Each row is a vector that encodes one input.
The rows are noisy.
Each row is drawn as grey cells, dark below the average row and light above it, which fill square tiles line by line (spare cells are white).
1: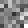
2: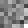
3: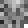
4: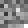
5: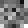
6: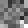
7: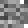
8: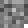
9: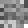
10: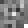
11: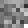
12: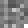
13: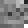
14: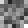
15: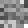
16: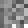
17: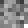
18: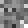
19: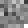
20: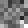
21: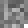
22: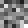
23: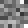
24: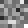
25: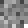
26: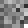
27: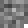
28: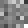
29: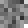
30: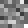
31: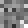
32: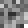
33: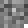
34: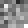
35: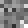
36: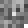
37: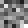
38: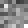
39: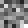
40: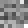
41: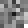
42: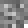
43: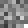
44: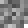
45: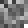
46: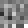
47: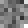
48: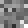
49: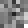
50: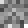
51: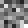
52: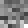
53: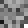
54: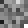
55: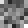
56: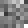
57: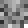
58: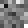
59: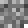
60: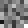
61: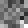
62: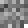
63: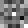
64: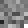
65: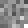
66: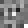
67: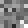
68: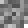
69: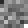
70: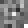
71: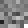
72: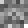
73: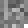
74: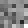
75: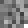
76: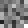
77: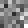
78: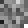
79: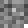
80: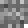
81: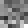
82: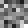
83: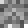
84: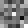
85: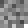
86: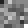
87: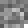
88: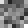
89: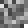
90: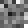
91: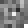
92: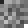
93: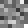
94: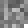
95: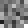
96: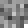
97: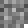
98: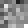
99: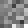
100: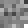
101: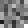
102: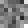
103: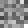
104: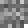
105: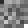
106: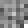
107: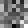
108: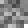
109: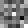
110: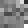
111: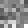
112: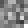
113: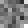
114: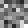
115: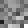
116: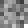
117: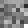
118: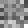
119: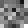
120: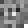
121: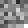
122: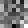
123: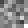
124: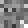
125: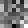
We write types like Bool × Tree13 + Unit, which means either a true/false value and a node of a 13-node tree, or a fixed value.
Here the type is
(Bool × Bool × Bool × Bool + Unit) × Label10.
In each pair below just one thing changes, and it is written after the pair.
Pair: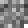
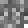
one of the four true/false values
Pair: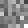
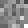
one of the four true/false values
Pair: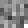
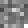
the label
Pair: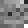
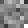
one of the four true/false values
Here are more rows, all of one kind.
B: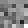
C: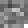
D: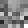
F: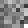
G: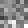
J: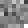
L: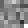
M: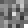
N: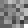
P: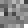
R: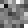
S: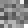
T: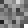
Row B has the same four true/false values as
C, J, P and S.
